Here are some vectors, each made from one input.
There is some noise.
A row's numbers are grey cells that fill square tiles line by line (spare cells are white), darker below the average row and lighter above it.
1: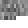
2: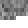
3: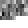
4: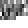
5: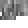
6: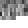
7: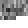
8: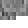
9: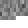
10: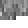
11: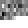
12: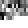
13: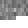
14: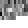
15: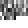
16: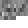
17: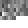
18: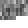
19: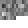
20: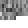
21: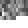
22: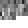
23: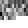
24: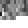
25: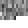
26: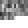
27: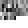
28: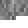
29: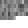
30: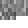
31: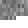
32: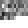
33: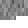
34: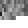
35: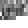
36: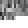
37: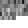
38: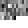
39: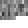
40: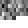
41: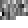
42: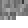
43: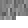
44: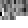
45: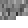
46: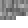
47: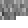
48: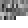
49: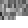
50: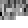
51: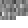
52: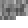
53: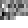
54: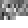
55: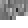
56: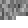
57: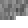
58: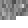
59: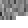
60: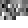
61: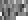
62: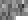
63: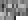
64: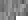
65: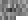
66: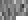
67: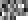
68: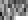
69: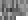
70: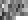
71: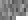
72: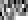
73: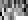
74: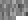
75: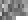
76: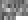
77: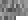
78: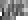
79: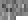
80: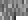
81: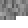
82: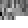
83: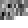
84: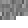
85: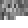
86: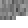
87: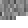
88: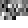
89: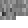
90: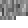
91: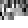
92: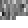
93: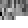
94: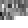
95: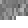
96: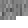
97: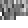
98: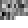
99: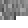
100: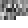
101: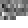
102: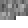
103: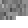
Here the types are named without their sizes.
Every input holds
a point on a circle, together with either a fixed value, or a node of a tree.
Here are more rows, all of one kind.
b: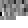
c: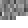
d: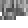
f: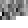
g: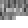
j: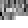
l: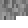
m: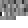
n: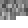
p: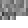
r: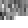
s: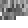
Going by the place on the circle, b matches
c, m, r and s.
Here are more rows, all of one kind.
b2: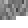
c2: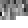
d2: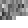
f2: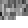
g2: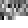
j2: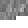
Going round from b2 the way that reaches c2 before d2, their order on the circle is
b2, c2, f2, j2, g2, d2.
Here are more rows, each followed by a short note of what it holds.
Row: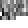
a point on a circle and a node of a tree
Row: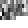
a point on a circle and a node of a tree
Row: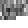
a point on a circle
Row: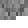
a point on a circle
